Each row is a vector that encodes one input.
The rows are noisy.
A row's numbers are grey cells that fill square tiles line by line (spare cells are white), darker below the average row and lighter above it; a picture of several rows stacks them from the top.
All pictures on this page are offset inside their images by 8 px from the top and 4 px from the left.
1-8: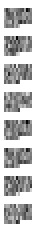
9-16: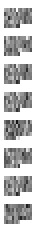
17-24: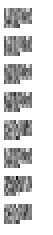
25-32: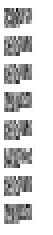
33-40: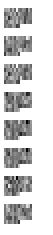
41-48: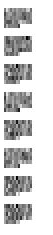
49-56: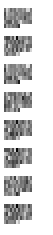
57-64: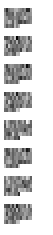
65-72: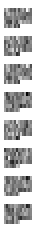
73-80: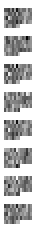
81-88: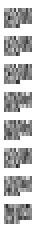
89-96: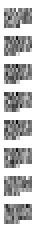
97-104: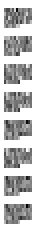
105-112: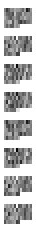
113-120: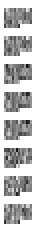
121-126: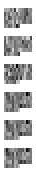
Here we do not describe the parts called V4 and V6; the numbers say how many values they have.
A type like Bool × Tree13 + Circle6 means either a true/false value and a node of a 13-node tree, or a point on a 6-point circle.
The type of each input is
Bool × (Line5 + V4 × V6).
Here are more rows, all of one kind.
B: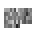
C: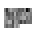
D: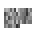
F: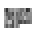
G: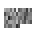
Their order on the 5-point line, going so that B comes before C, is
B, D, G, C, F.
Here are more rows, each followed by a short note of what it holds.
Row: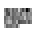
a point on a 5-point line and a true/false value
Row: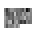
a point on a 5-point line and a true/false value
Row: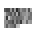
a true/false value, a value of V4 and a value of V6
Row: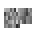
a point on a 5-point line and a true/false value
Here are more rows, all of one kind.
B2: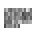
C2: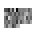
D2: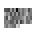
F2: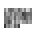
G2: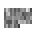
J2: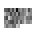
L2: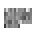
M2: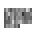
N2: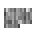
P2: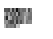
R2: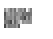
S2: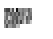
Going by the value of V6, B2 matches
L2 and R2.
